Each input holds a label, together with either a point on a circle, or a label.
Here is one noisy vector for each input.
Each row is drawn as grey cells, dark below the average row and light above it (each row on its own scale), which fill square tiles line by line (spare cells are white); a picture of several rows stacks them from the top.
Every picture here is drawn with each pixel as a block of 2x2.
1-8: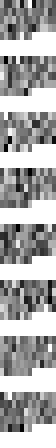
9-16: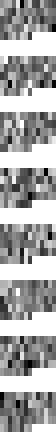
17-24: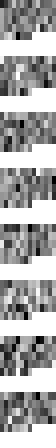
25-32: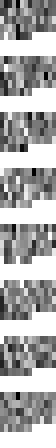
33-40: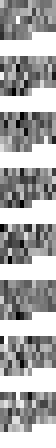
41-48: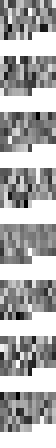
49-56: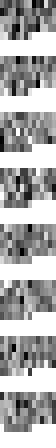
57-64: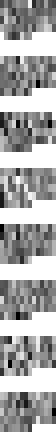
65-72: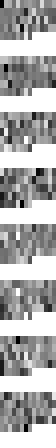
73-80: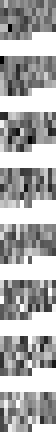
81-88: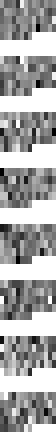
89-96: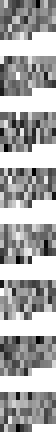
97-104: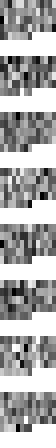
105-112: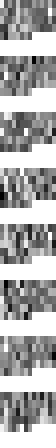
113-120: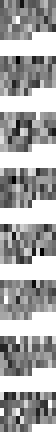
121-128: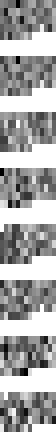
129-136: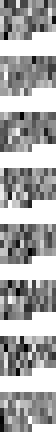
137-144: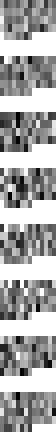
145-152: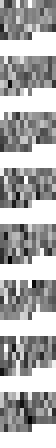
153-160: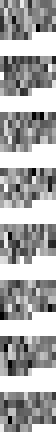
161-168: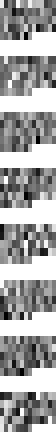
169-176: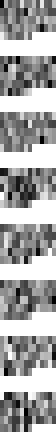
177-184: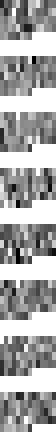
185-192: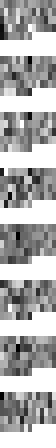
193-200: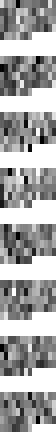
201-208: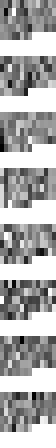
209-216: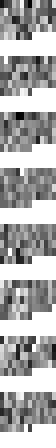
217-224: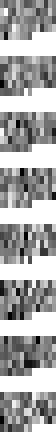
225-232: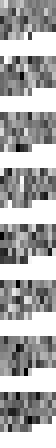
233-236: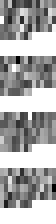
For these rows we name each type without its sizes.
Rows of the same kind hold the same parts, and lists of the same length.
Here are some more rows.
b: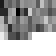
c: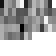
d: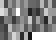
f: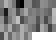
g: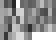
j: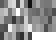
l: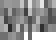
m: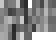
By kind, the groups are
b, c, g, l, m
d, f, j

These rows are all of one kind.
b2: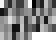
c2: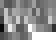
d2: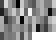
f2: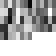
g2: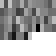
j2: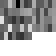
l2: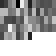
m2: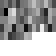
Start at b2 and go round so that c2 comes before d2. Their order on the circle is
b2, c2, m2, f2, g2, j2, d2, l2.
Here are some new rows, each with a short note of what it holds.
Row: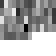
a point on a circle and a label
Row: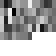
two labels
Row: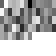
two labels
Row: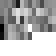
a point on a circle and a label
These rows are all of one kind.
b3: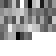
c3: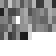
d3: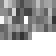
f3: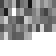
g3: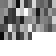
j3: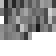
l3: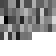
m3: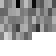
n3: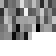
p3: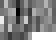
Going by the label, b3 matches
g3 and l3.
